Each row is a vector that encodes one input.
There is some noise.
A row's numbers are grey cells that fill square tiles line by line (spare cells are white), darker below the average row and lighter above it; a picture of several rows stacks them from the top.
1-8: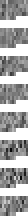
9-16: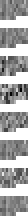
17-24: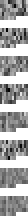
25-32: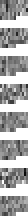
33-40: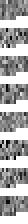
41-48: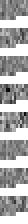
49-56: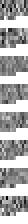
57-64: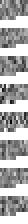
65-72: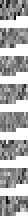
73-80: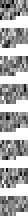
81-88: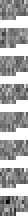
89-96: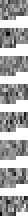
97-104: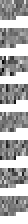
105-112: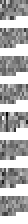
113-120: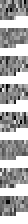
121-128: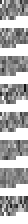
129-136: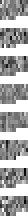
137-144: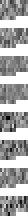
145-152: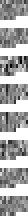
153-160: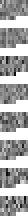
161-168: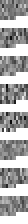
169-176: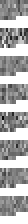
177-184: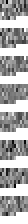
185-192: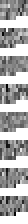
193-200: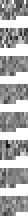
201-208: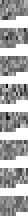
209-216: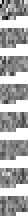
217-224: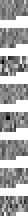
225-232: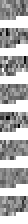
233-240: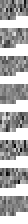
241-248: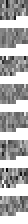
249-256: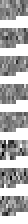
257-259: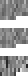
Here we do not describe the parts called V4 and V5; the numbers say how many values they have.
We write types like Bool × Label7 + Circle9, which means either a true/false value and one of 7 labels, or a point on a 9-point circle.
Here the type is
Bool × (Circle10 + V5) + Tree7 + V4.
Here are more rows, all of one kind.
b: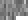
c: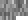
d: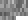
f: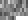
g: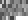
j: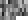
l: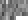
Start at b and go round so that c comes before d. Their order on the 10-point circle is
b, c, d, f, l, j, g.
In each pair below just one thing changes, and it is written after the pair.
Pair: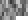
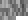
the place on the 10-point circle
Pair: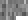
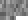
the place on the 10-point circle
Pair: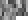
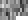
the place on the 10-point circle
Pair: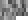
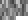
the place on the 10-point circle
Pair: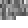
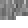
the place on the 10-point circle
